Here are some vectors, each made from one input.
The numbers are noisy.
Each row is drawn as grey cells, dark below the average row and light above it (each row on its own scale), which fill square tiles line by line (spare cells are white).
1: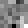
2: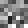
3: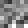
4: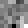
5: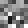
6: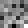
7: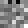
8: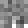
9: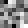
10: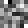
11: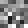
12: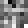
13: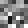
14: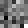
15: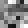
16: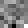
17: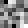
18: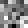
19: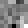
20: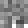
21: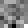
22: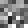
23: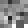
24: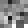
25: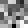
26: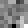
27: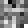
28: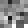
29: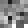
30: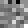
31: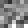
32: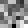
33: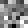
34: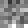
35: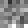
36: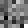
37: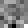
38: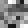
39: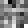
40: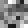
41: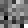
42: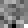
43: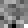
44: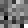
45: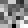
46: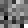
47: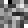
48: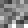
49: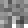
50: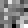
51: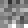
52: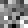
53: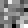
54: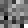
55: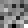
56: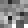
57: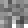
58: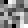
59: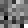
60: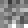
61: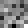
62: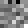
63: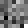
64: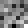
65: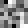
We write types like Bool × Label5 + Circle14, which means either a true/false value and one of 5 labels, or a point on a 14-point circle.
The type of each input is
Bool × Label8 + Unit.
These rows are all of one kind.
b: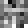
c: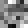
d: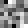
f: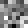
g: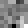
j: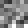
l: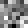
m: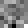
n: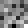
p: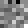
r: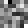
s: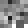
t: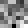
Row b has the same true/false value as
j, p, r and s.
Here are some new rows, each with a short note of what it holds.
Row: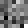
a fixed value
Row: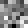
one of 8 labels and a true/false value
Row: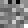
one of 8 labels and a true/false value
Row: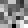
one of 8 labels and a true/false value
